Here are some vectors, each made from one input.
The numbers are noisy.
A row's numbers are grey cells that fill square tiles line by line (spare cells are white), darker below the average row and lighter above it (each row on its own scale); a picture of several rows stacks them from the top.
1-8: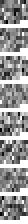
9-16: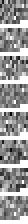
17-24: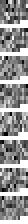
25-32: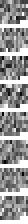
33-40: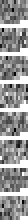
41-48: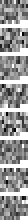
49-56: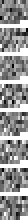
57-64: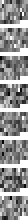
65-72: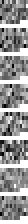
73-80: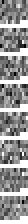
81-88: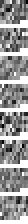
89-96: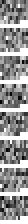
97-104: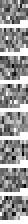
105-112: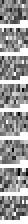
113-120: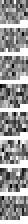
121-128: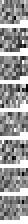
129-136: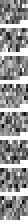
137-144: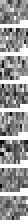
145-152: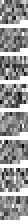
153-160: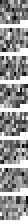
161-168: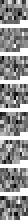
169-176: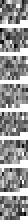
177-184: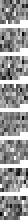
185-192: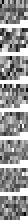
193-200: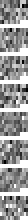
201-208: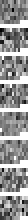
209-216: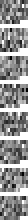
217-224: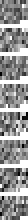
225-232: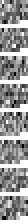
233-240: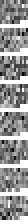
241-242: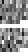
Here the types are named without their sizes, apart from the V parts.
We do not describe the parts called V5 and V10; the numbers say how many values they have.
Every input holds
a point on a line, a true/false value, a value of V5 and a value of V10.
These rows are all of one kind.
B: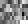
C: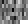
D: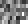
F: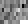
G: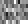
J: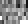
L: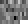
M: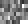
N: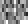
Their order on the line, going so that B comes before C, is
L, B, C, F, G, N, J, M, D.
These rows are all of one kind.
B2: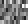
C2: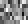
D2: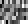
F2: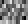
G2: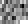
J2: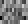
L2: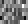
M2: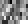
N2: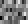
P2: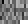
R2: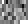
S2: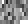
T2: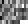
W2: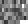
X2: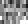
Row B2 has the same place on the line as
D2, L2, S2 and T2.
